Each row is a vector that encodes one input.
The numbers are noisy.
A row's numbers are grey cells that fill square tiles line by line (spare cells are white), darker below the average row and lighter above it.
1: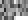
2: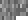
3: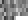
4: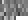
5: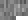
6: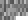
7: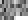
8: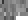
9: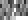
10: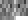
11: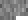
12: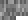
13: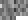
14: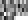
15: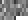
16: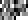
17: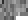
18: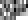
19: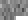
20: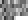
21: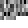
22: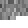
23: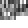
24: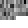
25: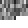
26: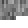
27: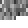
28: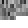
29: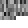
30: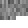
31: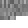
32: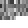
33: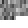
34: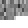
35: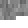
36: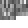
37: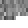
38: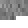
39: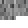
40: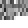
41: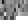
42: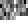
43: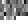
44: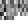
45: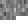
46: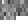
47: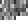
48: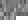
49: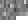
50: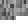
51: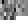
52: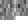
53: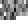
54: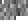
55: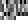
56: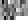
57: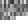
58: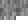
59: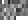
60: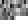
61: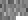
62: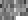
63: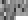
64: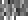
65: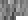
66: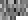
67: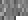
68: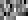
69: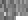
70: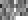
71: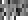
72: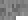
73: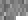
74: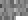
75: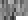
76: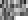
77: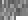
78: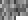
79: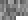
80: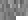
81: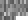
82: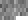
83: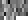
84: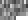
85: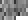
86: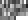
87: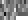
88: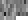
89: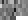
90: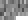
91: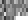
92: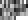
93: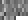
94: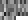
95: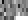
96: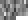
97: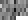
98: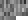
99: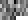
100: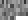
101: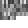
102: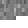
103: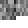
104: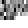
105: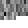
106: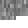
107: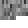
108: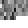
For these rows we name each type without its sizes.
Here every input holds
four true/false values, together with either a fixed value, or a node of a tree.
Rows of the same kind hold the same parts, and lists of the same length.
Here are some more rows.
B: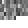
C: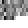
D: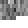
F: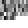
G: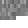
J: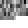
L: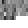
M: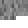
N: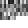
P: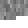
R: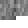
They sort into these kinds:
B, C, D, G, L, N, P, R
F, J, M

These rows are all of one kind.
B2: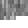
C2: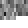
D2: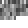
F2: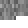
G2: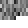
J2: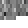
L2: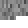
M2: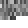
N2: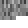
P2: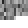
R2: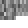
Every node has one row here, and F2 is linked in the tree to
M2.
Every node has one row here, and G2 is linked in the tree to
R2.
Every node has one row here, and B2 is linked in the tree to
D2 and R2.
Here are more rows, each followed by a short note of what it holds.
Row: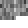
four true/false values
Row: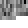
a node of a tree and four true/false values
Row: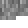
a node of a tree and four true/false values
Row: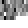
four true/false values
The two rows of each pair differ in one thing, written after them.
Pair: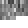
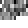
one of the four true/false values
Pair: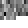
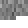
the node of the tree
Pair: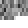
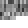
the node of the tree
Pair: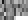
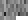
one of the four true/false values
